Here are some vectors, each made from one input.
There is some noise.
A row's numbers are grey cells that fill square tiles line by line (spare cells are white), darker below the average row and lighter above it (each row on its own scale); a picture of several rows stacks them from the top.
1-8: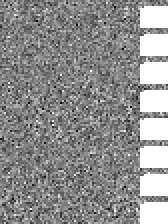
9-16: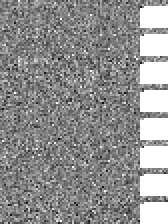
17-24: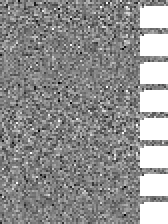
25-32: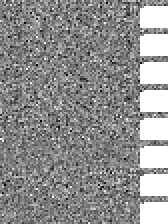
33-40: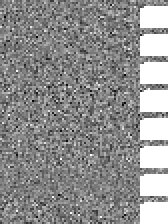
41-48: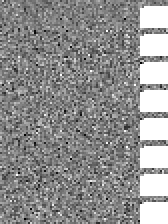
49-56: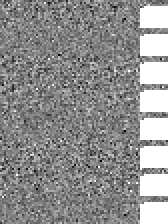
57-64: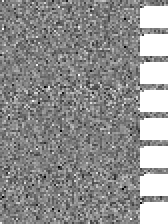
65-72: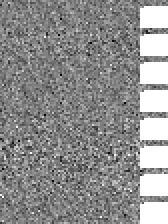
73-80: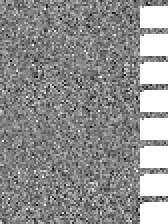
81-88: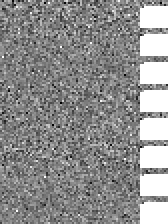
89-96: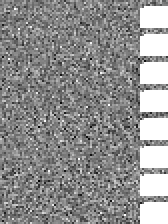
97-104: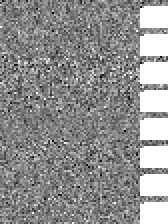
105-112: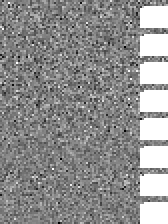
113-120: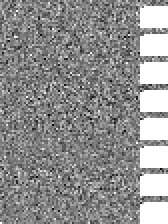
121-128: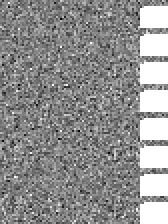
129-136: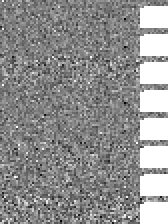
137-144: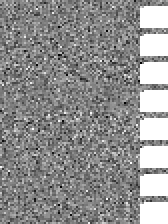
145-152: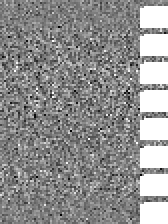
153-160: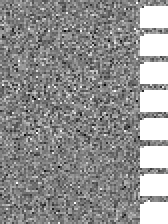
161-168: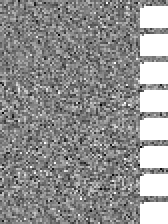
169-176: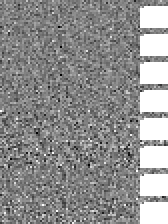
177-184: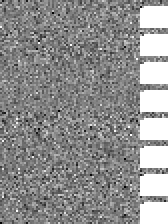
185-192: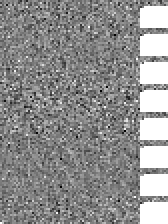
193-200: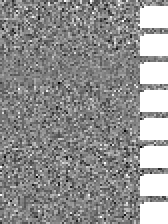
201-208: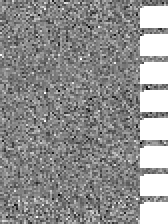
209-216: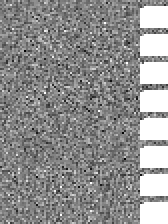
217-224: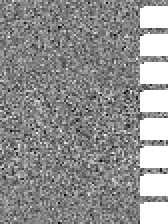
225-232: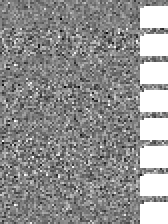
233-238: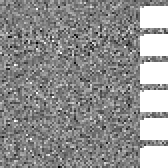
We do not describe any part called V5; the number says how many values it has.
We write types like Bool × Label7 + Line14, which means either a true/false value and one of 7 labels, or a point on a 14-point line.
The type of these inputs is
Bool × (Circle9 + V5) × (Label9 + Line6).
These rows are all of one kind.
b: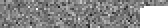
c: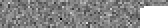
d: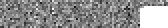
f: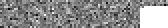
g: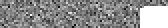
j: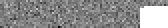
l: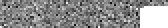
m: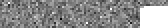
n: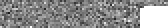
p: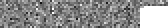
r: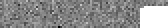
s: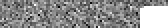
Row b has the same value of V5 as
g, l and s.
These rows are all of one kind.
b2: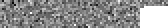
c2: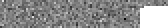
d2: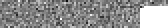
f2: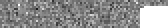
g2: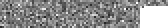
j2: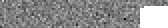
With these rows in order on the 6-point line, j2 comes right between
f2 and g2.
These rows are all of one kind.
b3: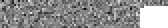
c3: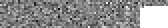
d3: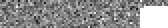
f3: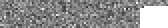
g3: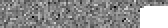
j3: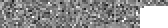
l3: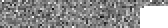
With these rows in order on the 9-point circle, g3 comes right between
c3 and l3.
